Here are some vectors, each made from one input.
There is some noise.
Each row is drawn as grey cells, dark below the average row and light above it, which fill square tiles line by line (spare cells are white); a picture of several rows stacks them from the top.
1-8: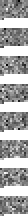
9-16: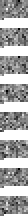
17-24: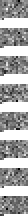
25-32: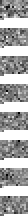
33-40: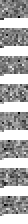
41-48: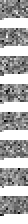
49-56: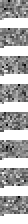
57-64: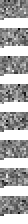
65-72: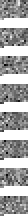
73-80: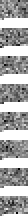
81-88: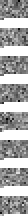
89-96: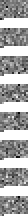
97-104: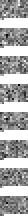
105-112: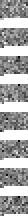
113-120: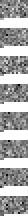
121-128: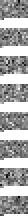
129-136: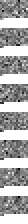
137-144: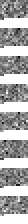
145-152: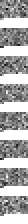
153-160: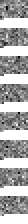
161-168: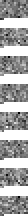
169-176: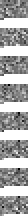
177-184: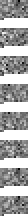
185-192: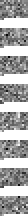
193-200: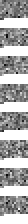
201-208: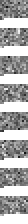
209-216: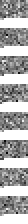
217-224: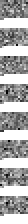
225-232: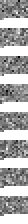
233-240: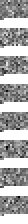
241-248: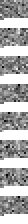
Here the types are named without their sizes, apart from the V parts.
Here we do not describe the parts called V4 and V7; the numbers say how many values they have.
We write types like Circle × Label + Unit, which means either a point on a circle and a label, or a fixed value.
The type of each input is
(List(Line) + Tree × V4) × V7.
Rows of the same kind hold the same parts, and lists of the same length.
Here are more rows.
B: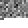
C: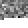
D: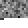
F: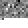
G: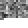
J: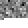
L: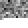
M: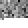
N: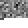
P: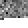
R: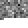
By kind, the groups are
B, F, P
C, M
D, G, J, N, R
L

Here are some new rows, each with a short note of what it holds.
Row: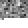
a node of a tree, a value of V4 and a value of V7
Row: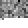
a node of a tree, a value of V4 and a value of V7
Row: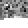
a node of a tree, a value of V4 and a value of V7
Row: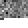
a value of V7, together with a list of one item
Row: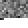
a value of V7, together with a list of two items
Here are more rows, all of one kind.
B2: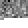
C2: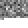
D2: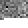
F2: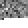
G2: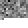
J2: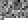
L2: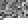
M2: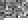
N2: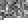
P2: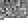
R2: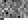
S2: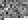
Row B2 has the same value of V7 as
G2 and P2.
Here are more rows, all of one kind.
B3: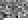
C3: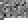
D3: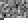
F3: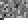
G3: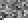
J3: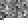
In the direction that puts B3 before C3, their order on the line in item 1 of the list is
B3, G3, J3, F3, D3, C3.
